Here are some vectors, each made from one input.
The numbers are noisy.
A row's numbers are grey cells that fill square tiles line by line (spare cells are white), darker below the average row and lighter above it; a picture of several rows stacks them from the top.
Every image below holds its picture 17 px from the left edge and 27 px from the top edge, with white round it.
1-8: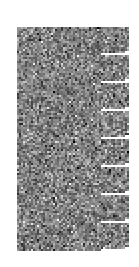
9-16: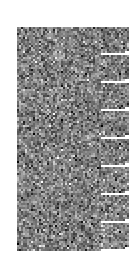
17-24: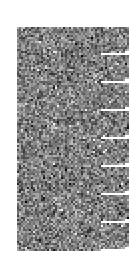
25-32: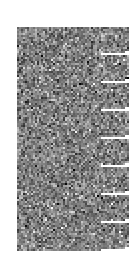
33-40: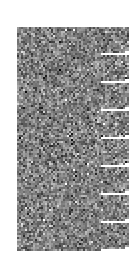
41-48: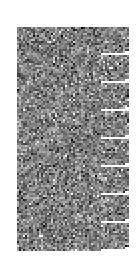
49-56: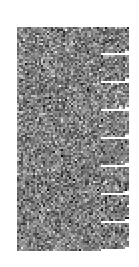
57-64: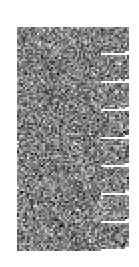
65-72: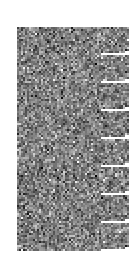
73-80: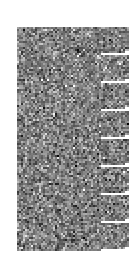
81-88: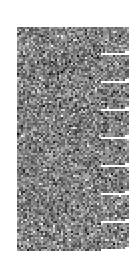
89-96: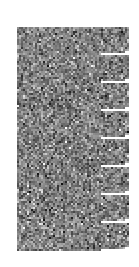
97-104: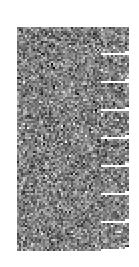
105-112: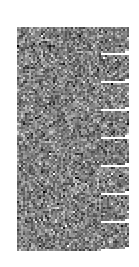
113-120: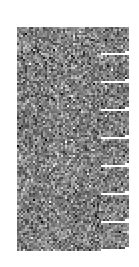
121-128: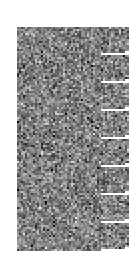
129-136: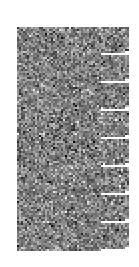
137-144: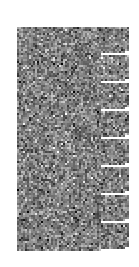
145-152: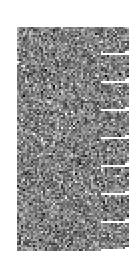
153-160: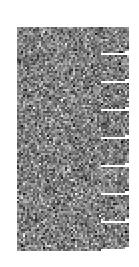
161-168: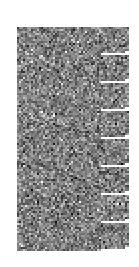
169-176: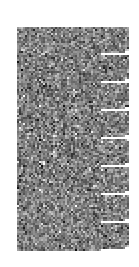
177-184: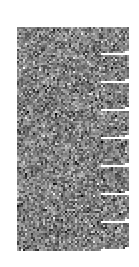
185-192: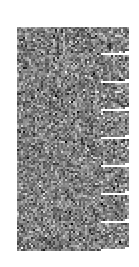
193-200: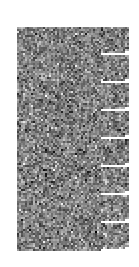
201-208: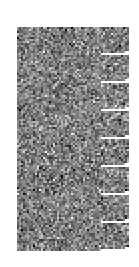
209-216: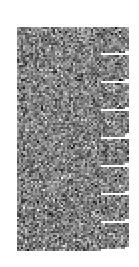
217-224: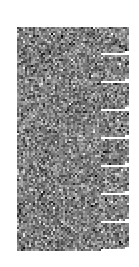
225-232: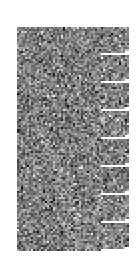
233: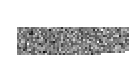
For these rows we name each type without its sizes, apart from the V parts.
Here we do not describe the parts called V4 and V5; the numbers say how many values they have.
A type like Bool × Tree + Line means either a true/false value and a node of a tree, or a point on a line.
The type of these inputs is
(Line + V4) × Tree × V5.
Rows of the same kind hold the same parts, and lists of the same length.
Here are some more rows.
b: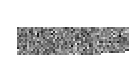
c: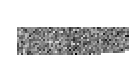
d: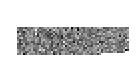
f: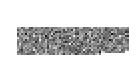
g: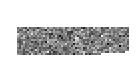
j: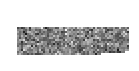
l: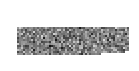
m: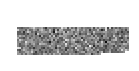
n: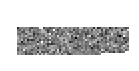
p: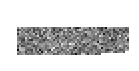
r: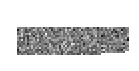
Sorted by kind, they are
b, d, g, l
c, f, j, m, n, p, r

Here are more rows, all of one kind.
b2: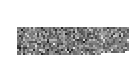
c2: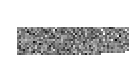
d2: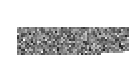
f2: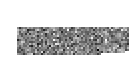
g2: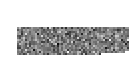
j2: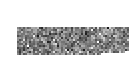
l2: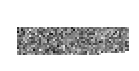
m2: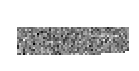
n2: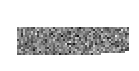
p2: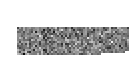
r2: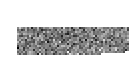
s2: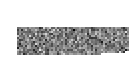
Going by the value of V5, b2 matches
c2 and d2.
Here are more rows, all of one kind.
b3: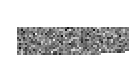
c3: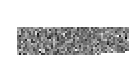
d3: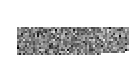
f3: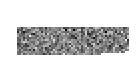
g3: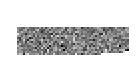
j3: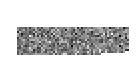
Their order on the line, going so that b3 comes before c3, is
g3, j3, f3, b3, c3, d3.
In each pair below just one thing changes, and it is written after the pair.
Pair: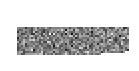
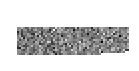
the place on the line
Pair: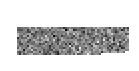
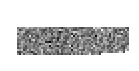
the value of V5
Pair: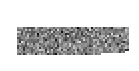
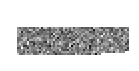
the place on the line
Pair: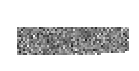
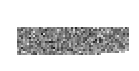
the place on the line
